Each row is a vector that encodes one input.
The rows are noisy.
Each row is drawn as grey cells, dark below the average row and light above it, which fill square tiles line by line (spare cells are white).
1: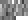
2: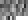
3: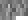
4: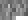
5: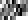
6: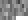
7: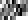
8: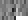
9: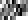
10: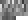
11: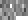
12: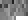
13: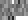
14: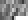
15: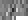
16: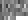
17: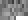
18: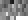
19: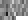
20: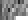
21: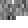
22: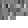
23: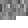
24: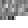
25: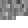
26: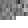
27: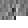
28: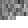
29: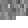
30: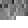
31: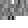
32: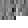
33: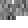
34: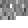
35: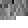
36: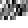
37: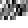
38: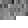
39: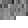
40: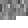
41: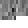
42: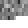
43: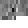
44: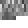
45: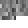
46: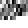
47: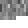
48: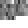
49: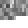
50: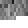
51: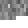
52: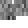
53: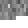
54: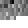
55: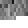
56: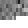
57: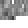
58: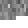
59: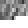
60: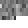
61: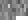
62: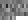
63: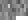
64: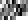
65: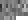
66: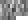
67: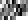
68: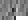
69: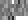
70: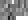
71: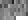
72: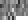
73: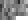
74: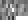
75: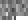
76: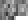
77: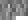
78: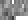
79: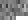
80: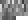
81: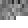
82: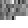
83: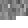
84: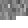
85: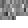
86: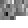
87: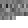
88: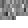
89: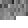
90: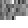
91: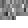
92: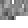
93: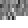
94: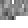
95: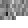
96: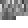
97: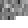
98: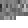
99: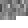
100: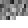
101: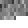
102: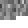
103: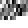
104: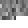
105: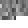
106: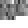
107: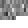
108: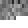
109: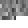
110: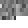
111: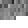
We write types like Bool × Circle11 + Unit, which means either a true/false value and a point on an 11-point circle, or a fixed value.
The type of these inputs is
(Label6 + Tree7) × Tree7 + Unit.
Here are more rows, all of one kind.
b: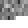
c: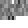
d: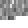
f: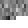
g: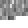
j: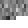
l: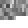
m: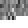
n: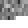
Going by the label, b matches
f, j and n.
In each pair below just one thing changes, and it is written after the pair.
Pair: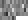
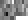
the node of the tree
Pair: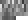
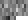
the label
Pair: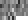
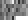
the node of the tree
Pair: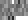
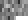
the label
